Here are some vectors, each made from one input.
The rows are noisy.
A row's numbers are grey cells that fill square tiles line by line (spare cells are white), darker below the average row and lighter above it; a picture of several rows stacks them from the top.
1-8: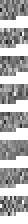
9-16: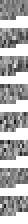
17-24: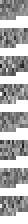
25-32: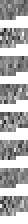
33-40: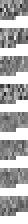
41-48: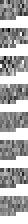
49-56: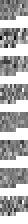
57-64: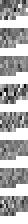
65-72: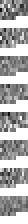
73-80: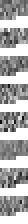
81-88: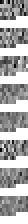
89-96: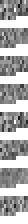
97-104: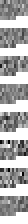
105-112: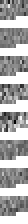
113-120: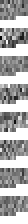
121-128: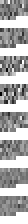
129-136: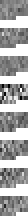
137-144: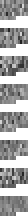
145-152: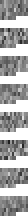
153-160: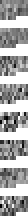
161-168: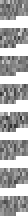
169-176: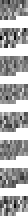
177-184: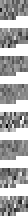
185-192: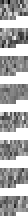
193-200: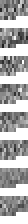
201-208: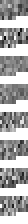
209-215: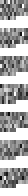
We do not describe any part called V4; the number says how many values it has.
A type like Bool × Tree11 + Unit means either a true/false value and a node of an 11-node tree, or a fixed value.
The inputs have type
Line9 × List2(V4) + List2(Line5).
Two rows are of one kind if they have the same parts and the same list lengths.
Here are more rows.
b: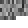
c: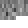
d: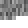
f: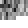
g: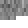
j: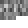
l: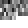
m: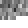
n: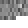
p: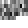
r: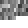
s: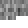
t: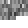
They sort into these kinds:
b, j, n, s, t
c, p
d, l
f, g
m
r

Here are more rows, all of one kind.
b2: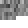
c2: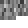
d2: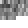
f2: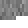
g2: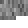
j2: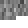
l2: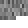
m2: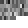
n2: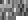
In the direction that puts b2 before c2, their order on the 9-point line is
b2, f2, l2, d2, c2, j2, g2, n2, m2.
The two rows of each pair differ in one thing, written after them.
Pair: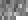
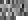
the value of V4 in item 1 of the list
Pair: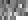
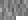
the place on the 9-point line
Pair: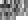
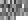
the place on the 9-point line
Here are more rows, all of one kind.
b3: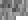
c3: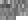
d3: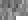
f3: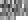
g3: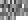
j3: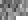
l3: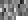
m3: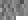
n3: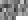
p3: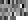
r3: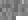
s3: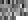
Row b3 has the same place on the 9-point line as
d3, f3, n3 and r3.
